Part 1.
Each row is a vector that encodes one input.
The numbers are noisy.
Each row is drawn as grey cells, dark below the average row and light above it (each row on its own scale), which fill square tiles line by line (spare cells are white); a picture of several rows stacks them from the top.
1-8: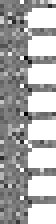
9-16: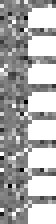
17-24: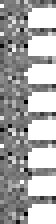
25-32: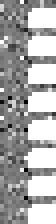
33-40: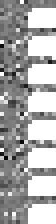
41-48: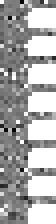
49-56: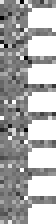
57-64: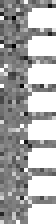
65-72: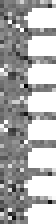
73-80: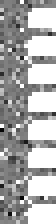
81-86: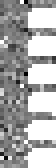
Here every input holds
either a fixed value, or four true/false values.
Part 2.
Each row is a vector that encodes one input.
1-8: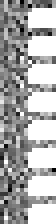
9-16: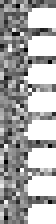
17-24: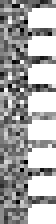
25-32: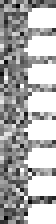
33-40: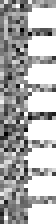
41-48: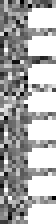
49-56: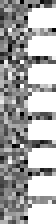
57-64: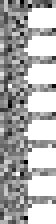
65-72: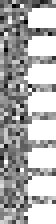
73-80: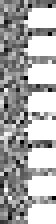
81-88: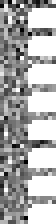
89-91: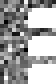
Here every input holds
four true/false values.
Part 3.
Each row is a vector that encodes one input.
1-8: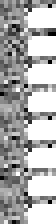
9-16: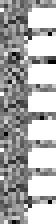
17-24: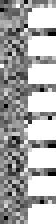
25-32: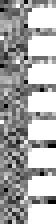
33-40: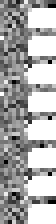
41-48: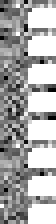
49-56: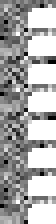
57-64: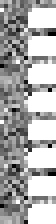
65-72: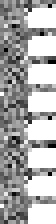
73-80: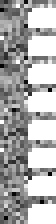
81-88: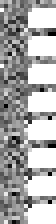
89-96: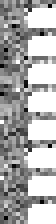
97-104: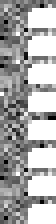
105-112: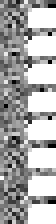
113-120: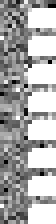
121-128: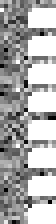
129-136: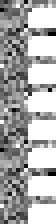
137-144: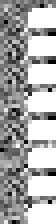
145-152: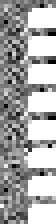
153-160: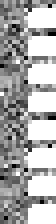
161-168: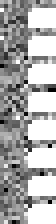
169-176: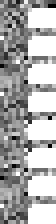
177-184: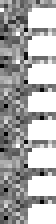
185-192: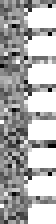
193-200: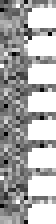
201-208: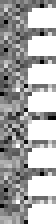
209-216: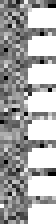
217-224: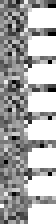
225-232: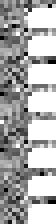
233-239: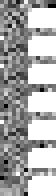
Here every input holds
one of 5 labels.
